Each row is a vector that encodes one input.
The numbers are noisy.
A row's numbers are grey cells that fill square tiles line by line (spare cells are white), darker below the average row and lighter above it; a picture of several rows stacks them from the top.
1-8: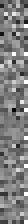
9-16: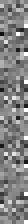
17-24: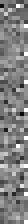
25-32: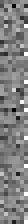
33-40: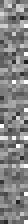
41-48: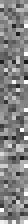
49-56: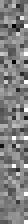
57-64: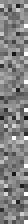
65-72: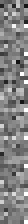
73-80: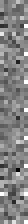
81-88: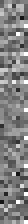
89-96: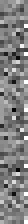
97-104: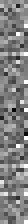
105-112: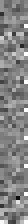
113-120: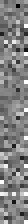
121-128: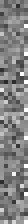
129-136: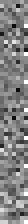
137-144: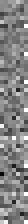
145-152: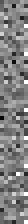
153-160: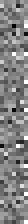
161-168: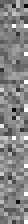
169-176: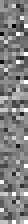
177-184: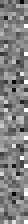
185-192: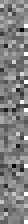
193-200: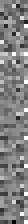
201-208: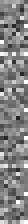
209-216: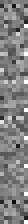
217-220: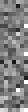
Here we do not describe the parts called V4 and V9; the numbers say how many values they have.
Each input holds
a point on a 5-point line, together with either one of 7 labels, or a value of V4 and a value of V9.
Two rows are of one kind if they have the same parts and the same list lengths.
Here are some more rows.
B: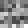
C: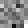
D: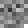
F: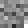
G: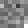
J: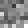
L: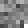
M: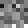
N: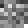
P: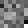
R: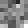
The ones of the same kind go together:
B, J, M, N, P, R
C, D, F, G, L

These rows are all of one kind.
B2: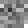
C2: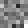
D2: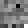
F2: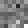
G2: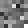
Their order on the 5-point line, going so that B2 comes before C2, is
B2, C2, F2, D2, G2.
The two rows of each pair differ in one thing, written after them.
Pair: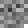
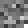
the place on the 5-point line
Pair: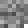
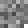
the value of V9
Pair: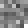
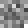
the place on the 5-point line
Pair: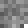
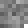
the value of V9
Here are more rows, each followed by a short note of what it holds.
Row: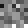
one of 7 labels and a point on a 5-point line
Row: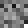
one of 7 labels and a point on a 5-point line
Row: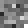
a point on a 5-point line, a value of V4 and a value of V9
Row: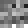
one of 7 labels and a point on a 5-point line
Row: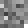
a point on a 5-point line, a value of V4 and a value of V9
